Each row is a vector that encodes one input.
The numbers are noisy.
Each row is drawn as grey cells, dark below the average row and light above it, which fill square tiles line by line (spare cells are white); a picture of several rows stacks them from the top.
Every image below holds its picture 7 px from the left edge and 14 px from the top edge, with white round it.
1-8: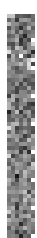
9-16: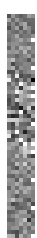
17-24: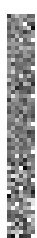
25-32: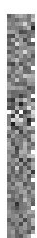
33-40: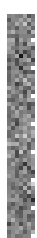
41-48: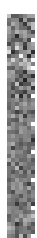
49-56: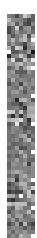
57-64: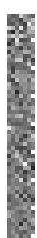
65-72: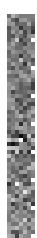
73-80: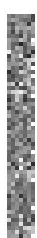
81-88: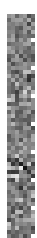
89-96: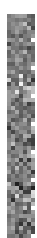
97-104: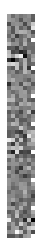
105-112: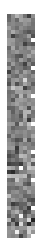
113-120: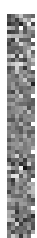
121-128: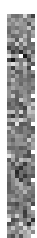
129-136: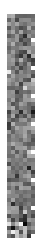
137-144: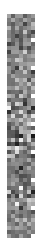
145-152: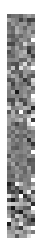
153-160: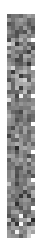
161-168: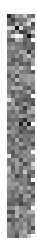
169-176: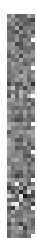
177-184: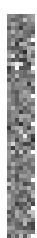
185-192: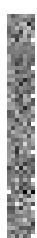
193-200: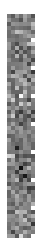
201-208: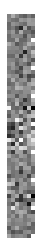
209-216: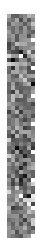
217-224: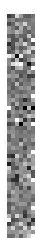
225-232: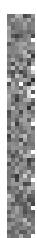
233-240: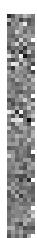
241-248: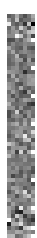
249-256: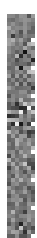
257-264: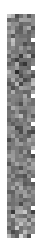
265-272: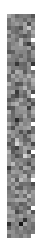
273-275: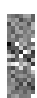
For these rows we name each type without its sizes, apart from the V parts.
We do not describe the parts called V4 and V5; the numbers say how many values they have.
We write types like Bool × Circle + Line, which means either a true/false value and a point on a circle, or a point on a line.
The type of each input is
Bool × Bool × Bool × (Tree + V5) + Line + V4.
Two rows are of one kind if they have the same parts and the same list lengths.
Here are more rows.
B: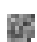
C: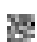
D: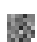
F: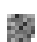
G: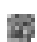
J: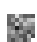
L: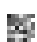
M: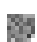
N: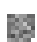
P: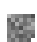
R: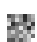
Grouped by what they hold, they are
B, D, J, N, P
C, R
F, G, M
L

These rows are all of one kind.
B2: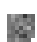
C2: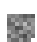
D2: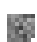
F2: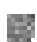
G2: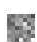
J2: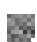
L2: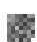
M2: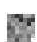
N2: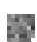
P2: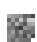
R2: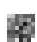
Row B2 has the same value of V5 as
C2, L2, M2 and N2.
